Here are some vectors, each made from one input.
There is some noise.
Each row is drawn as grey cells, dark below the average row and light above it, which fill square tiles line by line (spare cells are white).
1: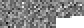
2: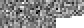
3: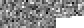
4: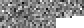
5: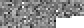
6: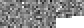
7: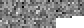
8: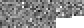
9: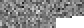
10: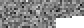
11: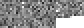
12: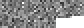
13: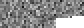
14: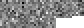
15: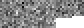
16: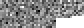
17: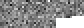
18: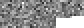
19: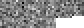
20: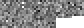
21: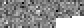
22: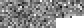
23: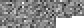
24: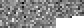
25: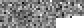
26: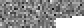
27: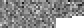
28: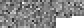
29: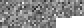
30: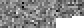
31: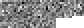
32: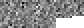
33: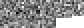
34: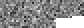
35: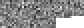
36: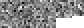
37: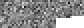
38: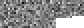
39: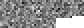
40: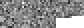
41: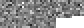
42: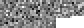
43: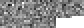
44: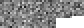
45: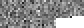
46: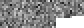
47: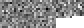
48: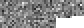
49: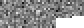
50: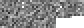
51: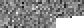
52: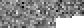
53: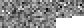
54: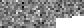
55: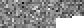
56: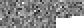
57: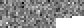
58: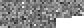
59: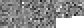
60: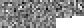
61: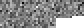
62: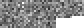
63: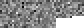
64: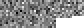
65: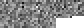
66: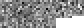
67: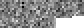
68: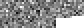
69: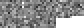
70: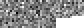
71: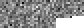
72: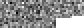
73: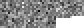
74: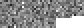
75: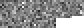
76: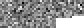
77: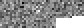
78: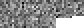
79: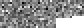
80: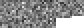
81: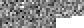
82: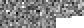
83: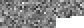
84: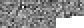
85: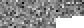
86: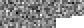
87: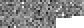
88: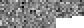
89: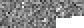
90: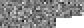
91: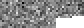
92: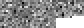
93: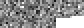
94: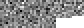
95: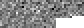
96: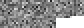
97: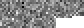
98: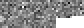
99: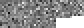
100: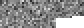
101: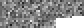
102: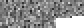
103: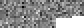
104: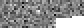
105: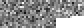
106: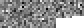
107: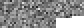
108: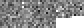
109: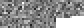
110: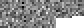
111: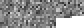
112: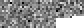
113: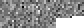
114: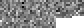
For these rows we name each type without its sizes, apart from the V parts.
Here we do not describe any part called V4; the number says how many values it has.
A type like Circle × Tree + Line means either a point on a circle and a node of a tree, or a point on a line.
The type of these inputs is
Bool × (Tree + V4).
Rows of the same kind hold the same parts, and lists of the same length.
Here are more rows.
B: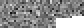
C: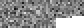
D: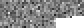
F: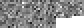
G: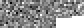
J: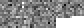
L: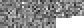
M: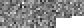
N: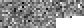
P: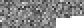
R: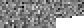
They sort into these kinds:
B, C, D, F, J, L, M, P, R
G, N

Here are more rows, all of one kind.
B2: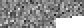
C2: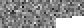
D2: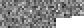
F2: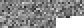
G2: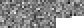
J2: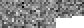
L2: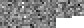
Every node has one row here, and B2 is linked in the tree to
C2 and G2.
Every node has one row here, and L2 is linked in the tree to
D2 and G2.
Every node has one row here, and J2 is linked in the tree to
F2.
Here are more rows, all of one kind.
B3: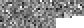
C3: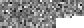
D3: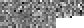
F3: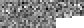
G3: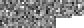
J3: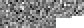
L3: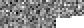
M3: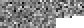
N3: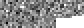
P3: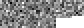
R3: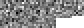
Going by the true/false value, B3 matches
C3, D3, F3 and M3.
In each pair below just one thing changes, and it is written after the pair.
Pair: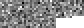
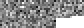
the true/false value
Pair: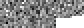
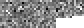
the true/false value
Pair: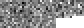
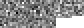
the true/false value
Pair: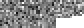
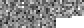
the value of V4
